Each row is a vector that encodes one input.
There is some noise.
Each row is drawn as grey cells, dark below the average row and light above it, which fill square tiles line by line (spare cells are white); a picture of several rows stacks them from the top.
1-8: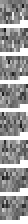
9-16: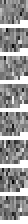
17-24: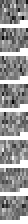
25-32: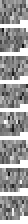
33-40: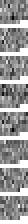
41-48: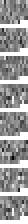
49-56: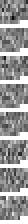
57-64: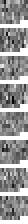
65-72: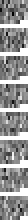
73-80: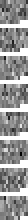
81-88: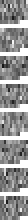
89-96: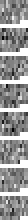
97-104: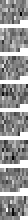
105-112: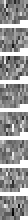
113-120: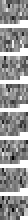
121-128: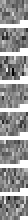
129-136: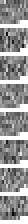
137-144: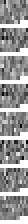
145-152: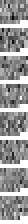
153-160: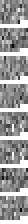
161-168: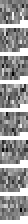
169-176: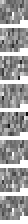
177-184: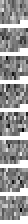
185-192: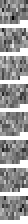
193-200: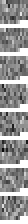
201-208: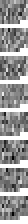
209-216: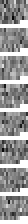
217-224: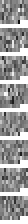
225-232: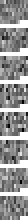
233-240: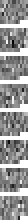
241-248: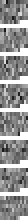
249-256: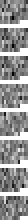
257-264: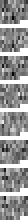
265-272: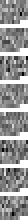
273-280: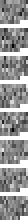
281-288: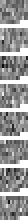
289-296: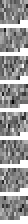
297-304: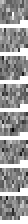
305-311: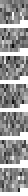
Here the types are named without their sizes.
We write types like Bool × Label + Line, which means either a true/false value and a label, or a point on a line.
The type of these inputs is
Tree × Tree.
